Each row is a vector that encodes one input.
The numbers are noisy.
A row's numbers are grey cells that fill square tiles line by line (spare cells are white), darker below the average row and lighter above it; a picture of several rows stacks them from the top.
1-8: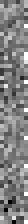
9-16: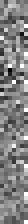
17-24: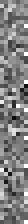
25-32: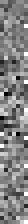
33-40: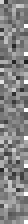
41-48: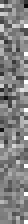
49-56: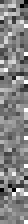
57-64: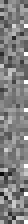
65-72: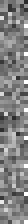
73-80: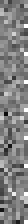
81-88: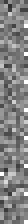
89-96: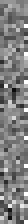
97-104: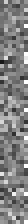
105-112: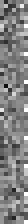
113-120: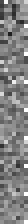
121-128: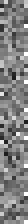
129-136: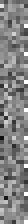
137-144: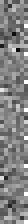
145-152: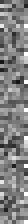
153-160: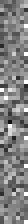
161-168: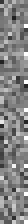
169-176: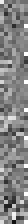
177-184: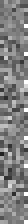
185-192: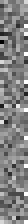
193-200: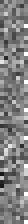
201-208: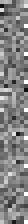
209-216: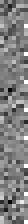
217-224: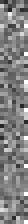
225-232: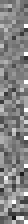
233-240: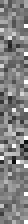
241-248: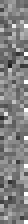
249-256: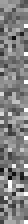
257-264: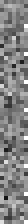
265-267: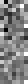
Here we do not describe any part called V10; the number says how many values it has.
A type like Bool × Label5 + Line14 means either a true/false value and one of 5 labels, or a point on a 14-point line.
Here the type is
(Label5 + Line11) × V10.
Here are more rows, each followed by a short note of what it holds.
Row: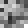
a point on an 11-point line and a value of V10
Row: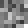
one of 5 labels and a value of V10
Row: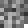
one of 5 labels and a value of V10
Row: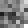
one of 5 labels and a value of V10
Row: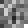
a point on an 11-point line and a value of V10
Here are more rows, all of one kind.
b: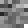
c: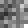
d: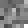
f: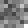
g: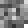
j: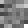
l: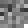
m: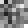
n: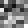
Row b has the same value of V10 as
j, l and m.
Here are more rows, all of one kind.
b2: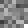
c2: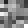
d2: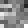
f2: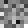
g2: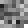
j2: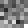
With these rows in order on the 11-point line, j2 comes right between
d2 and g2.
